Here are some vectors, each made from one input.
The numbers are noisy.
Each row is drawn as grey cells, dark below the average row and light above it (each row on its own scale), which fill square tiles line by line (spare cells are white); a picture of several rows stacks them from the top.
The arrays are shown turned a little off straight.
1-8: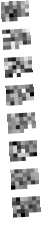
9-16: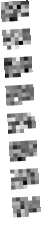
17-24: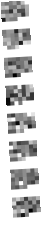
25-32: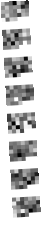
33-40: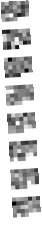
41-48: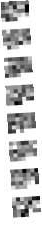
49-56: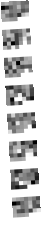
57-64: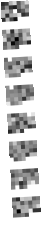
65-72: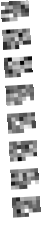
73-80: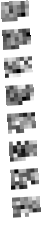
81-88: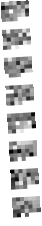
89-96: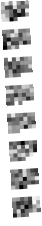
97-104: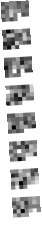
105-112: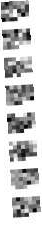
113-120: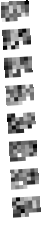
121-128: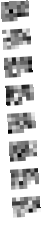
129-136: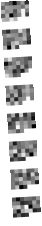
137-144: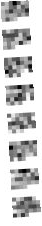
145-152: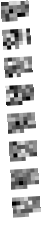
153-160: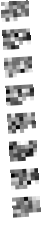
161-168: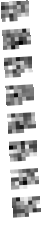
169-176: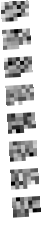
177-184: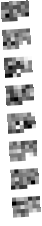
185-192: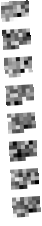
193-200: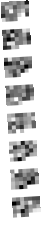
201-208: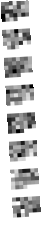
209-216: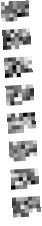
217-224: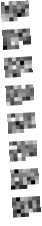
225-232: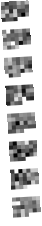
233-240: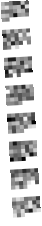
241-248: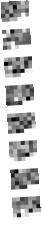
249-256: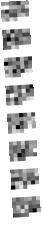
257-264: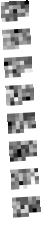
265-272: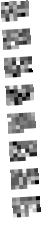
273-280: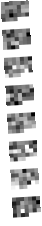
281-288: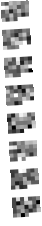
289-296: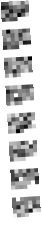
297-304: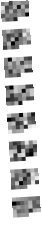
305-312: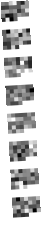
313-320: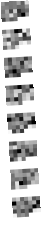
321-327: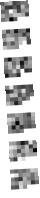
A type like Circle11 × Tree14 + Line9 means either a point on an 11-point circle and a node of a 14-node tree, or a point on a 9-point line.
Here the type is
Circle10 × (Circle10 + Line17).
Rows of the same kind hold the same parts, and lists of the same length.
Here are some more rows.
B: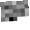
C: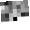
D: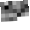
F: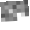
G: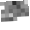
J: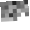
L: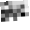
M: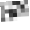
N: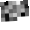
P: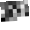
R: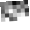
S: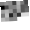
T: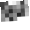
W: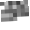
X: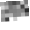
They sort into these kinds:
B, C, D, G, L, N, P, T, W
F, J, M, R, S, X

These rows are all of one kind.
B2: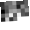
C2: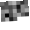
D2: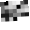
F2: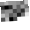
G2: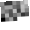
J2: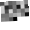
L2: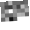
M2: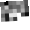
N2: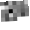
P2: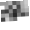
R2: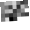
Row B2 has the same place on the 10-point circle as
C2, L2, M2 and R2.
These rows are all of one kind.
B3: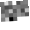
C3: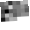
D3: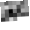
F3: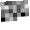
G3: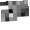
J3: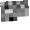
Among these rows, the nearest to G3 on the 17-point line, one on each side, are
D3 and F3.
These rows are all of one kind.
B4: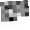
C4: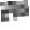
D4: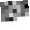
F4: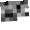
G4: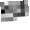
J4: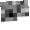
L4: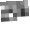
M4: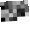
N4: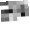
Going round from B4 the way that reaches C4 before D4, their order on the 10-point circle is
B4, F4, J4, C4, N4, L4, G4, M4, D4.
